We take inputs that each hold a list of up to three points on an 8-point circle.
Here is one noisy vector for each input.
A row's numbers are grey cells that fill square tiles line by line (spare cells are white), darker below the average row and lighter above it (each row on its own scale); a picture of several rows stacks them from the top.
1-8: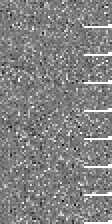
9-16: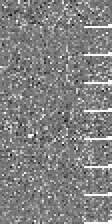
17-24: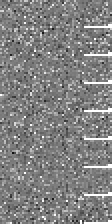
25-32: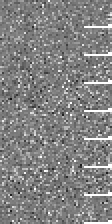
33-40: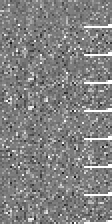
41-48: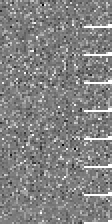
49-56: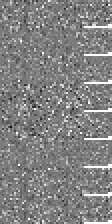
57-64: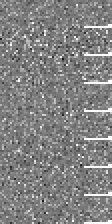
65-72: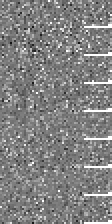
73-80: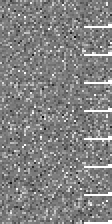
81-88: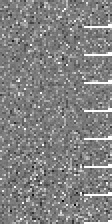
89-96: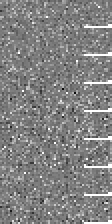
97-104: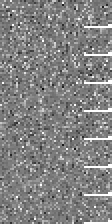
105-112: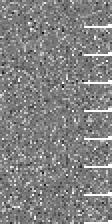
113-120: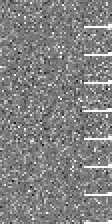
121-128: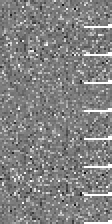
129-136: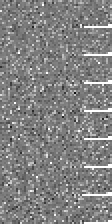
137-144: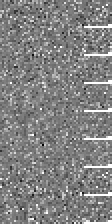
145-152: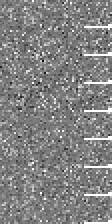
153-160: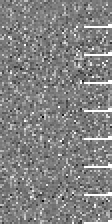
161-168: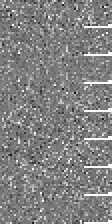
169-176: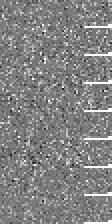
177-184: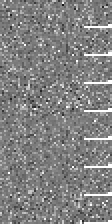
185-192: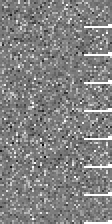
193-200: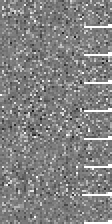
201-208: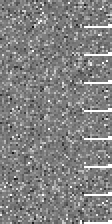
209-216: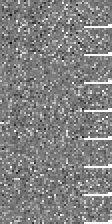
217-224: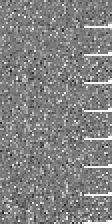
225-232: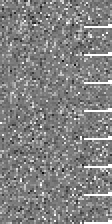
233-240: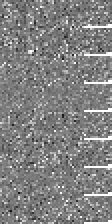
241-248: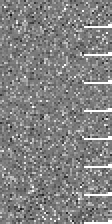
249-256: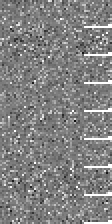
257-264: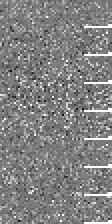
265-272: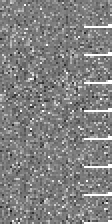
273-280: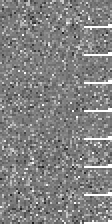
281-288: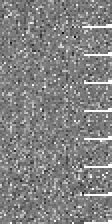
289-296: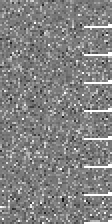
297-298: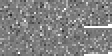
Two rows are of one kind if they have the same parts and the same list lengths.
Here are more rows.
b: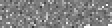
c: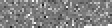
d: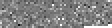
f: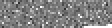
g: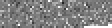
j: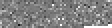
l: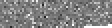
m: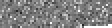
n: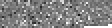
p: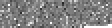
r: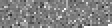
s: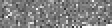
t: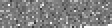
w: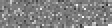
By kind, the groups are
b, c, l, m, p, s, t
d, j
f, g, w
n, r

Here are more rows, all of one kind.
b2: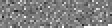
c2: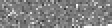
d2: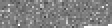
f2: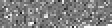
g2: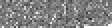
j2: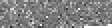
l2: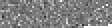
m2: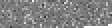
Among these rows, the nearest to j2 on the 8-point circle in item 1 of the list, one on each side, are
c2 and m2.
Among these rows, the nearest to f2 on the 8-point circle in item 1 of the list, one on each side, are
c2 and d2.
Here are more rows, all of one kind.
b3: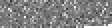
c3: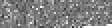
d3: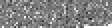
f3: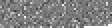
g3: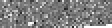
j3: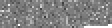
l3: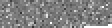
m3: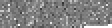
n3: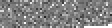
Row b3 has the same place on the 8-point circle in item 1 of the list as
d3, f3 and n3.
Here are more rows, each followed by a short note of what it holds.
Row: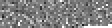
a list of two items
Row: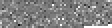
the empty list
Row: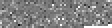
the empty list
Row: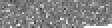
a list of two items
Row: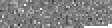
a list of three items
